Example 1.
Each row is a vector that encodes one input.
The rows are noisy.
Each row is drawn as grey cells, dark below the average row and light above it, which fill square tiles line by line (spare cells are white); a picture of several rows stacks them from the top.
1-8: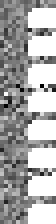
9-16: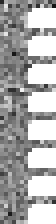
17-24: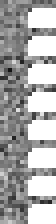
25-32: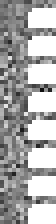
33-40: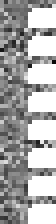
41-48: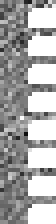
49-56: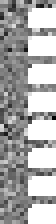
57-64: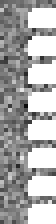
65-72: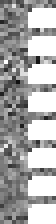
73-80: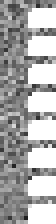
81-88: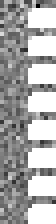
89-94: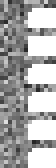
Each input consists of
either a point on a 10-point line, or three true/false values.
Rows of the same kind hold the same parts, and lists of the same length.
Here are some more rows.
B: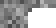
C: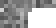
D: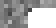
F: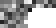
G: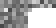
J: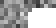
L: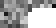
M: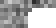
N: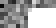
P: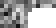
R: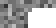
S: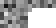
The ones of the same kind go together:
B, C, D, F, J, L, M, P, R
G, N, S

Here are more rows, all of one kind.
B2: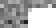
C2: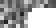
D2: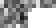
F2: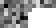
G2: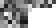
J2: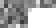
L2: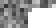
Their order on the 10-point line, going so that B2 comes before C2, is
F2, D2, J2, B2, G2, L2, C2.
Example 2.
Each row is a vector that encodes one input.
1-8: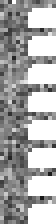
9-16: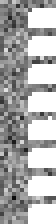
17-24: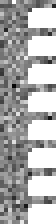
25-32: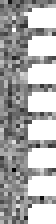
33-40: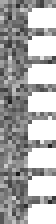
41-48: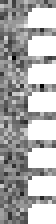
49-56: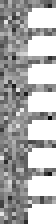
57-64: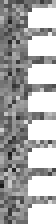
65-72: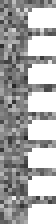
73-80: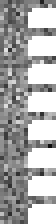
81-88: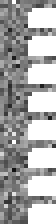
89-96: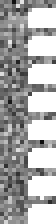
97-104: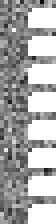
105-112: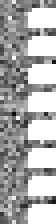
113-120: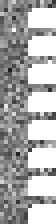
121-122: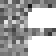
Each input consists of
one of 9 labels and a true/false value.
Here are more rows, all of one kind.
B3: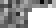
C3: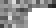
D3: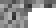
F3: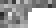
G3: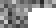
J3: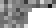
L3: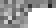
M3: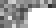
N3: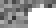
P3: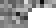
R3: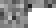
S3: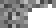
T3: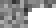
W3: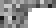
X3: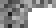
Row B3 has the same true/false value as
G3, P3, S3 and X3.
